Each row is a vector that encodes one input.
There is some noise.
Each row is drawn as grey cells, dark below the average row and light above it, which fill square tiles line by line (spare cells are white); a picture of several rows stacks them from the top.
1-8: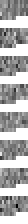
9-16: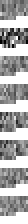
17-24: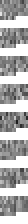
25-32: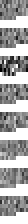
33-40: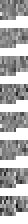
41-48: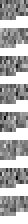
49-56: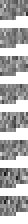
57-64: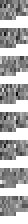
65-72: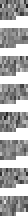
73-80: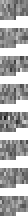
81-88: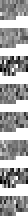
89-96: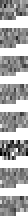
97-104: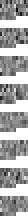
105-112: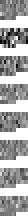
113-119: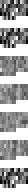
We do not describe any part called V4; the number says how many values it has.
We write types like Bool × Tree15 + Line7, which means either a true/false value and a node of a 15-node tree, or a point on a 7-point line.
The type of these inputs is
List2(Bool × V4).
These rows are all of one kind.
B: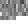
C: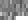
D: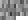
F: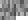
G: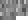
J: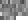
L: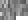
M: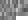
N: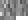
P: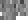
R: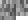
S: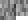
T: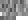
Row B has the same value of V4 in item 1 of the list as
C, J, P and T.
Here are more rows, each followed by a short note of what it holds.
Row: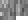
a list of two items
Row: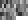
a list of one item
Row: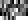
the empty list
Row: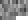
a list of two items
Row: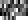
the empty list
